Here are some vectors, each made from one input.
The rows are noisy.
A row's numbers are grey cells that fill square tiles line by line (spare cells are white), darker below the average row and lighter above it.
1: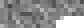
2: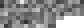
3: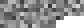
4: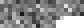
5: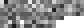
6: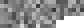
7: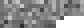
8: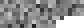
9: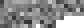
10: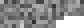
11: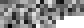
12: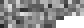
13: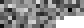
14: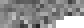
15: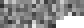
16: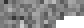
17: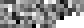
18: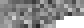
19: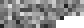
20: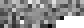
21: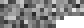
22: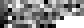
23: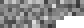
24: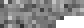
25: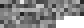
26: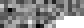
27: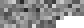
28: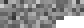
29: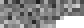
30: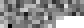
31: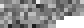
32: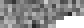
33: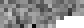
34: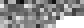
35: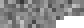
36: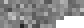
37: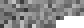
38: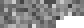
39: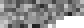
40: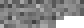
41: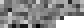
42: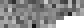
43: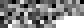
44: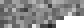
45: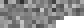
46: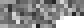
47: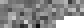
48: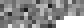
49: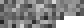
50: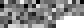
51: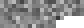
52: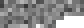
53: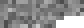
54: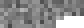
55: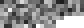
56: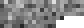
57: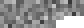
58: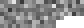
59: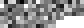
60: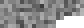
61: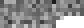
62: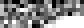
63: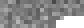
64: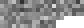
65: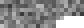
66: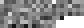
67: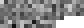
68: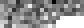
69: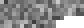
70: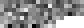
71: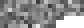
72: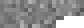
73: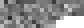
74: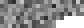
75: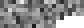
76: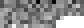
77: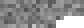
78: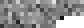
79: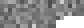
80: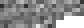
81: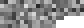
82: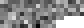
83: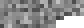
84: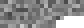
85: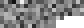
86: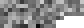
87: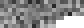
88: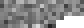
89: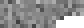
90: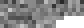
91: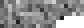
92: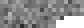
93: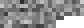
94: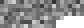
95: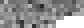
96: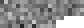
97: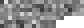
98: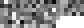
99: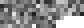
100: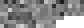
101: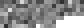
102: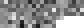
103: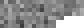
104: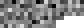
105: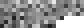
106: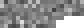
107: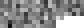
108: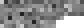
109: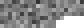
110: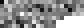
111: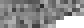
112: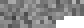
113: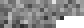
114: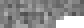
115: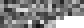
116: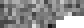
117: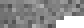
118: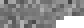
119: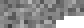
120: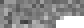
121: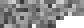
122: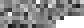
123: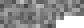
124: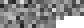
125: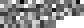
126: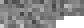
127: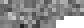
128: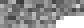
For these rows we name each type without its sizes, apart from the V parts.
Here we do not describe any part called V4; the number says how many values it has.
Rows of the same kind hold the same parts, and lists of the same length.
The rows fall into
3 kinds.
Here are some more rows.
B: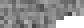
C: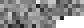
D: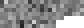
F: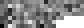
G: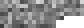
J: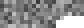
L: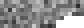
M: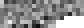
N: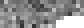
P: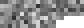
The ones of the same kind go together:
B, C, D, G, M, N
F
J, L, P

